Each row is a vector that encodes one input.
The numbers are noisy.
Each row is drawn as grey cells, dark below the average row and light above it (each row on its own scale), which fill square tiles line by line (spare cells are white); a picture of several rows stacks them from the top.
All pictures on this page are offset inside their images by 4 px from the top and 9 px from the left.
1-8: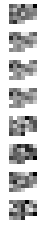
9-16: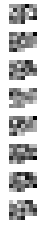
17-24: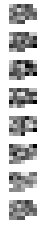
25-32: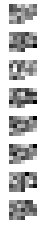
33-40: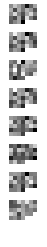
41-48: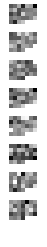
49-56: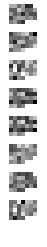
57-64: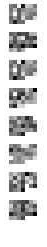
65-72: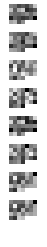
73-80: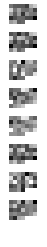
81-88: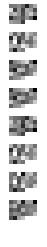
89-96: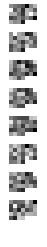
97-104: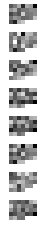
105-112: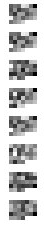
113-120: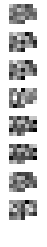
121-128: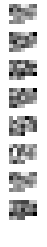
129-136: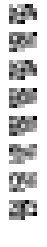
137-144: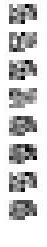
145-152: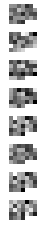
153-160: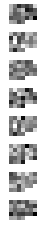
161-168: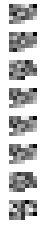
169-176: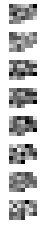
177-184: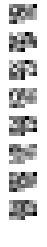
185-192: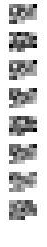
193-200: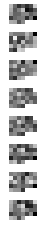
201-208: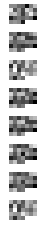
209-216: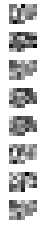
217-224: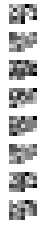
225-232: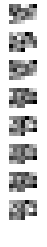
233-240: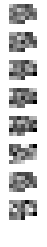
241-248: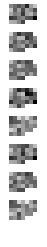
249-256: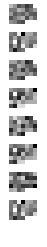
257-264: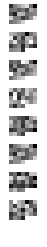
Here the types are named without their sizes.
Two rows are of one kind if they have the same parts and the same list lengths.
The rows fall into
2 kinds.
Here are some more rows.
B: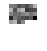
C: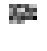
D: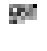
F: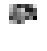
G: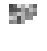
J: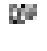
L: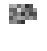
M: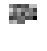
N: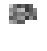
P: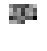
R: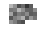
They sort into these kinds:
B, C, F, L, M, N, P, R
D, G, J

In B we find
a point on a circle.
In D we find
three true/false values.
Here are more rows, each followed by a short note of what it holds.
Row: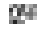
three true/false values
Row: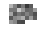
a point on a circle
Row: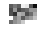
three true/false values
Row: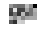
three true/false values
